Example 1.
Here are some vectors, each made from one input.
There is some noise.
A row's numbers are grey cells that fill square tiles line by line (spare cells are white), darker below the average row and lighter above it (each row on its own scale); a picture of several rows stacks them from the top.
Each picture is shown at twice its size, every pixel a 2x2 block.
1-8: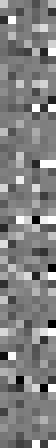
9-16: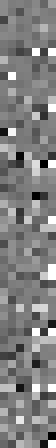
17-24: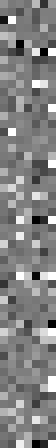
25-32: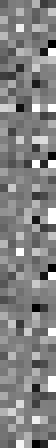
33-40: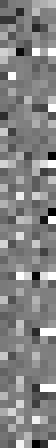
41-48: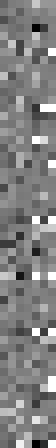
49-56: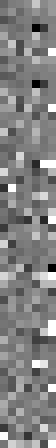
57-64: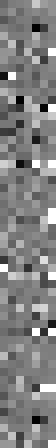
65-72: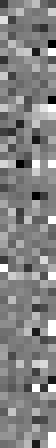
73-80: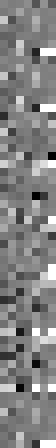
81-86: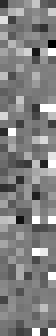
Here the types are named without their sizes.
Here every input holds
either a fixed value, or four true/false values.
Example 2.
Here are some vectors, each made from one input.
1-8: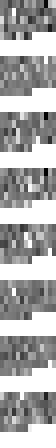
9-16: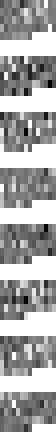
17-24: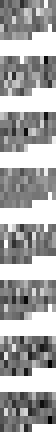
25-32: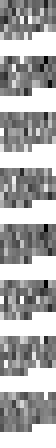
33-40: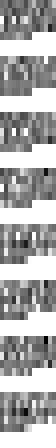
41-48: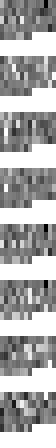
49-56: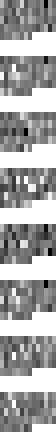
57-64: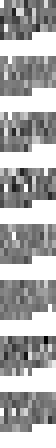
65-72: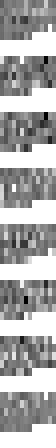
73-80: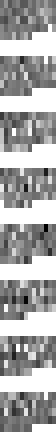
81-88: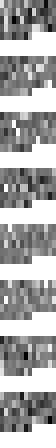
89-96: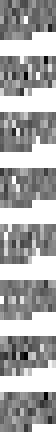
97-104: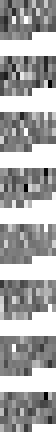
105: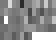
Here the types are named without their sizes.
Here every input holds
a point on a line.
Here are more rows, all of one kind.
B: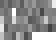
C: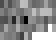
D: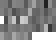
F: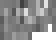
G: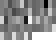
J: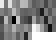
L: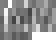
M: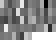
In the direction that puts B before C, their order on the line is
L, J, B, D, M, F, G, C.
